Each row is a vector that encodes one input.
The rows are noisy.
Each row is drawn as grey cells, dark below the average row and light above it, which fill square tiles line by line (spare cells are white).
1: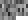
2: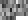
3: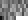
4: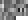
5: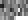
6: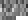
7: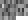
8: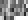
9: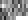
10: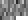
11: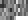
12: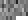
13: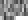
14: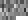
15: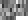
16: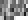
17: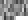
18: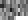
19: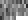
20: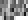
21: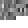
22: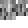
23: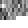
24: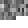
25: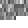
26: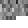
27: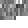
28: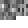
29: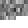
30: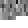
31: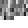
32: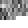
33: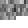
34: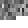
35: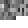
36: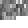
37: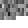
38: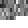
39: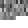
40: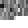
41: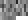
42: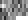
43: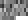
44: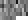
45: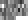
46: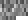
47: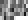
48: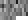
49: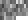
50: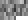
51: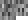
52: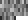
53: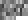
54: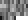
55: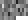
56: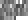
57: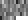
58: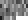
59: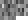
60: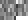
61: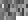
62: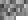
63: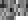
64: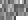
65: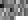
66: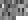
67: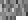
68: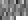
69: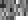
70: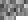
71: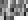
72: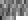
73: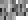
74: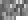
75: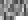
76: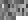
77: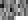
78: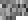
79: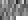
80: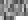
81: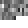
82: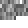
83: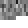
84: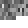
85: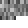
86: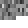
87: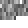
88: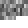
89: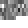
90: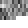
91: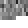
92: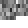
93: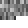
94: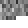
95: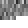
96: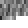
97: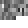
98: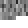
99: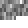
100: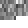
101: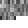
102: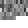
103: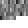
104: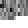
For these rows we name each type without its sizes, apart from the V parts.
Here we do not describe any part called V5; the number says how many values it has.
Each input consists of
a value of V5, together with a list of items, each a point on a line and a true/false value.
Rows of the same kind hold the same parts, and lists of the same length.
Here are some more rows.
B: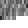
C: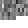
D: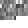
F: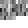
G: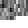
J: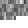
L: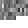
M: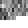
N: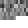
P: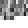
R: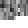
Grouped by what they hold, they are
B, D, G, N, R
C, J, L
F, M, P

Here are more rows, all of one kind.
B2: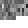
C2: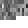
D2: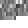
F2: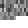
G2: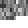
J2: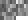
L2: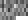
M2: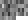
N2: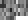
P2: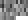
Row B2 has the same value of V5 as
C2 and M2.
